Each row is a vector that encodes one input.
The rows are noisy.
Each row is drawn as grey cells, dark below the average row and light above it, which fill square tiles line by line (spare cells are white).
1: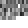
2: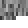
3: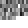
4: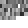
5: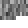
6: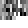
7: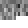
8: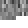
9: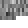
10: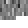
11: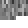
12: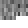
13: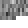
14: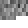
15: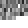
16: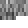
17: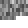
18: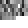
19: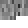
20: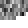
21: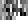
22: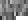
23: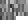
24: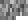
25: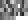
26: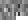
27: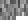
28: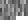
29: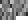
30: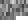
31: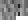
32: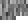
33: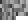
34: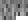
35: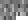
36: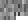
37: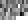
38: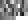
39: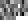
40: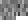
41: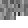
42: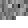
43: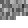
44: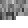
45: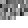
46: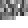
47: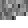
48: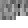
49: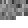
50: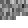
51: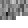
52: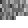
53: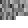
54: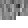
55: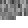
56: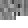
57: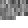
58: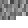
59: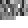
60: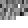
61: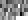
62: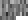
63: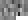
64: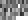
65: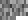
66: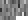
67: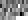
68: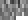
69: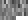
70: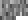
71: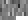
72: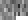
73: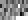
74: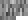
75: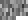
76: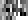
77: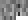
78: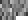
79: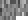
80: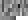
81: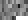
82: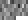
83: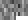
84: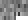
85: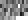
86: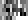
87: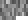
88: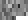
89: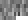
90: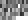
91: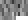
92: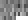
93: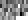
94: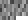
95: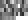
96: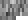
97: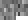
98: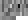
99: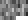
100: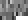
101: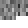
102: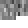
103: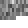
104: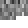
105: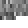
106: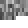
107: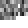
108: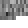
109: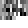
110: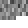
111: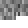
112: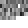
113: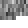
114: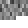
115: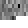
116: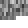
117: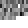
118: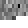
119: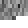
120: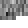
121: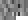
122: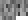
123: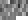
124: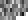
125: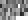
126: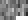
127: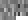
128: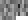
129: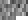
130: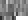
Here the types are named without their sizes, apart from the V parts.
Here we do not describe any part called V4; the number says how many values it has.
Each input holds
a list of items, each either a point on a line, or a true/false value and a value of V4.
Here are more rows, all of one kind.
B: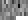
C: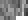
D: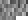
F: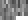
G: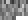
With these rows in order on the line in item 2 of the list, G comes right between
B and D.
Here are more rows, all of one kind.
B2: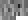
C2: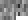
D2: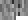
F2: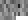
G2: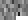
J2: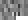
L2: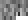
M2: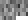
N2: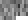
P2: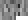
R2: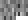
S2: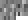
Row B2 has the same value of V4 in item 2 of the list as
J2 and R2.
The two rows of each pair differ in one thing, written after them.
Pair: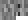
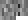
the value of V4 in item 2 of the list
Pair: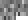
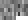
the true/false value in item 1 of the list
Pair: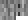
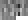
the true/false value in item 1 of the list
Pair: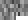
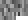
the true/false value in item 1 of the list
